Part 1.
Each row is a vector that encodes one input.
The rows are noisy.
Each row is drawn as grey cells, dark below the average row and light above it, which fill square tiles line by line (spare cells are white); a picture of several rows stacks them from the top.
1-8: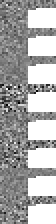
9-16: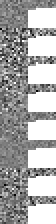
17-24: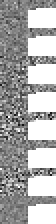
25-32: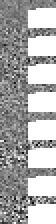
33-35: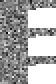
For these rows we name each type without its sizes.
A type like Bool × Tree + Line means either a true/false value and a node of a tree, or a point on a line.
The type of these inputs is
Tree.
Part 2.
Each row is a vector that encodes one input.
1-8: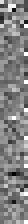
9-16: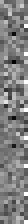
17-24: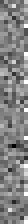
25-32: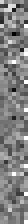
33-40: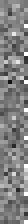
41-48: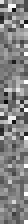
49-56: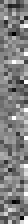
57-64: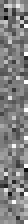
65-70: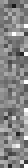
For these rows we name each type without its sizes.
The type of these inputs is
Bool × Bool × Bool × Bool + Unit.
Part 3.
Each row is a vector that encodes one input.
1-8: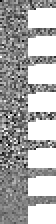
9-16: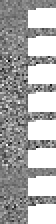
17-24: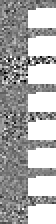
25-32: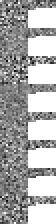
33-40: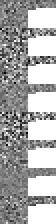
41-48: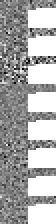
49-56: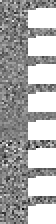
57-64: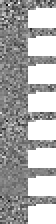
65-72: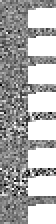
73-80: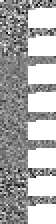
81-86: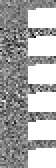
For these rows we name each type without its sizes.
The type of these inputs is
Tree.
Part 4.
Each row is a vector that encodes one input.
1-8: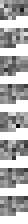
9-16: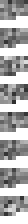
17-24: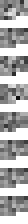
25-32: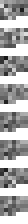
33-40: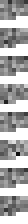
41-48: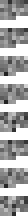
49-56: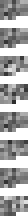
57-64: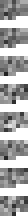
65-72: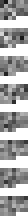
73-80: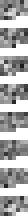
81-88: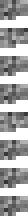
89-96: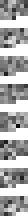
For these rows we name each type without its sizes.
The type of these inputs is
Label.
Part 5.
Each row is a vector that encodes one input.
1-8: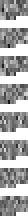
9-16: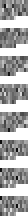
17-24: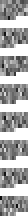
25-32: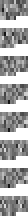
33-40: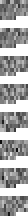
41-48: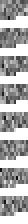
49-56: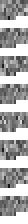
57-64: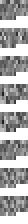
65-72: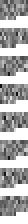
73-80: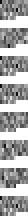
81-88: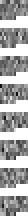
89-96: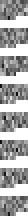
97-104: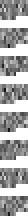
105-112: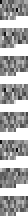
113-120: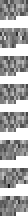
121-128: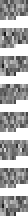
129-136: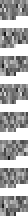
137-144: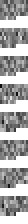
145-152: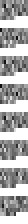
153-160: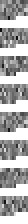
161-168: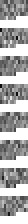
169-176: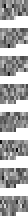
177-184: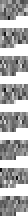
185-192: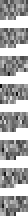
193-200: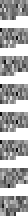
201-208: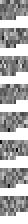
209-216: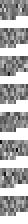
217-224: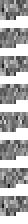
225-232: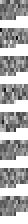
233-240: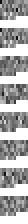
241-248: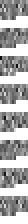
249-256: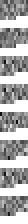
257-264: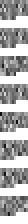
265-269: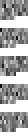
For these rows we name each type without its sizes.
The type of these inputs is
Label.
